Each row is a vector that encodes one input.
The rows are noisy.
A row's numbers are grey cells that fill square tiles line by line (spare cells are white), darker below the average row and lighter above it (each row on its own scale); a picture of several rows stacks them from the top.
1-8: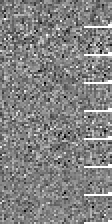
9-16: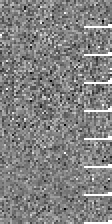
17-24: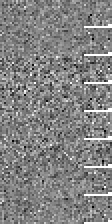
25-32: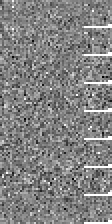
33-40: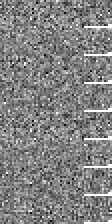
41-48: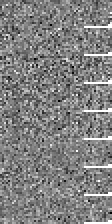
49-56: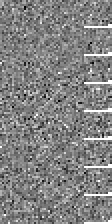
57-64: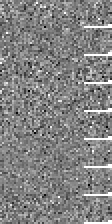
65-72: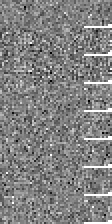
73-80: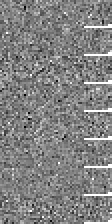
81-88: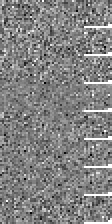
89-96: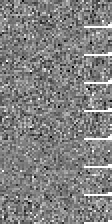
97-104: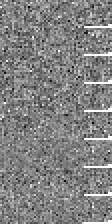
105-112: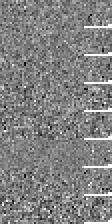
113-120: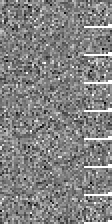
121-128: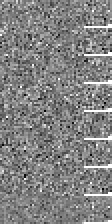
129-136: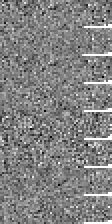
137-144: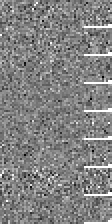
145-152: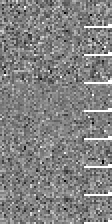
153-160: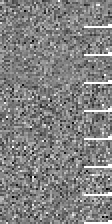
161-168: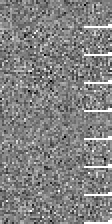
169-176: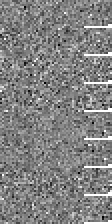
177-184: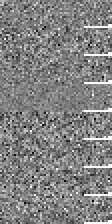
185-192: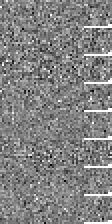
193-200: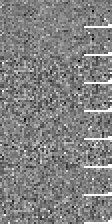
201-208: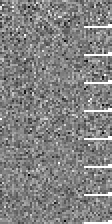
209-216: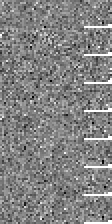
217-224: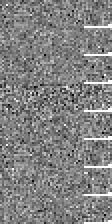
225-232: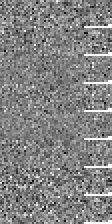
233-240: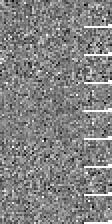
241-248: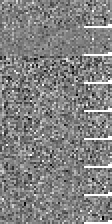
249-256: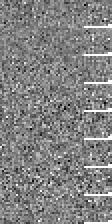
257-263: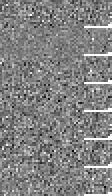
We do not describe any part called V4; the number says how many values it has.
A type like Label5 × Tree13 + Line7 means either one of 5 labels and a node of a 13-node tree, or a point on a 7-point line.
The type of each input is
Bool × Bool × Bool × Bool × (Tree8 + Unit) × V4 + Tree13 + Unit.
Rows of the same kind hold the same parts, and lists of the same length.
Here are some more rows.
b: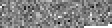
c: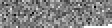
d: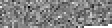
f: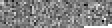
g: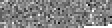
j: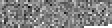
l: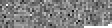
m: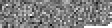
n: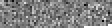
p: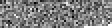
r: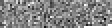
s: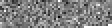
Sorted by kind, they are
b, d, g, j, r
c, f, n, s
l, m
p

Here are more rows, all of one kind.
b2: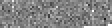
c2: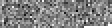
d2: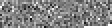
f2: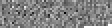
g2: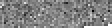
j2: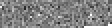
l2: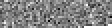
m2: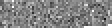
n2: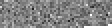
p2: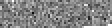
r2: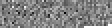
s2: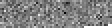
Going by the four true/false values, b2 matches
m2 and p2.
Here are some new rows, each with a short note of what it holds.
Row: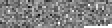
a node of an 8-node tree, four true/false values and a value of V4
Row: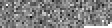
a node of a 13-node tree
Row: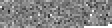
four true/false values and a value of V4
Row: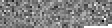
a node of an 8-node tree, four true/false values and a value of V4
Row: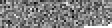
a fixed value
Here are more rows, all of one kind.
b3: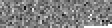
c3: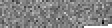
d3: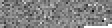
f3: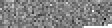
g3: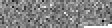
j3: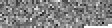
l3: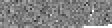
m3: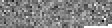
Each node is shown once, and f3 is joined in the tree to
g3.
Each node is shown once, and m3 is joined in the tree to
d3.
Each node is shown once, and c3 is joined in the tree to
j3.
